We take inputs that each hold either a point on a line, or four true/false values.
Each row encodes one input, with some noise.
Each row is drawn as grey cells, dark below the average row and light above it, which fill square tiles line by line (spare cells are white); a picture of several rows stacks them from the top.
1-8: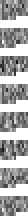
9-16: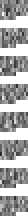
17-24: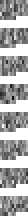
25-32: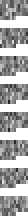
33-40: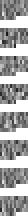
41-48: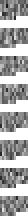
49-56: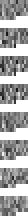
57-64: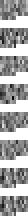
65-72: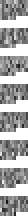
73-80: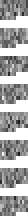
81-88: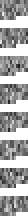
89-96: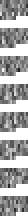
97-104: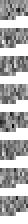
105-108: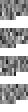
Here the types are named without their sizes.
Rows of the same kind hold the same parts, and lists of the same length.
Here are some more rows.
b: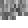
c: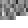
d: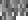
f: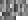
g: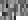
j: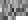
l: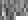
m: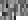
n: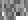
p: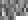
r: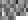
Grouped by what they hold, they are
b, d, f, g, j, m
c, l, n, p, r

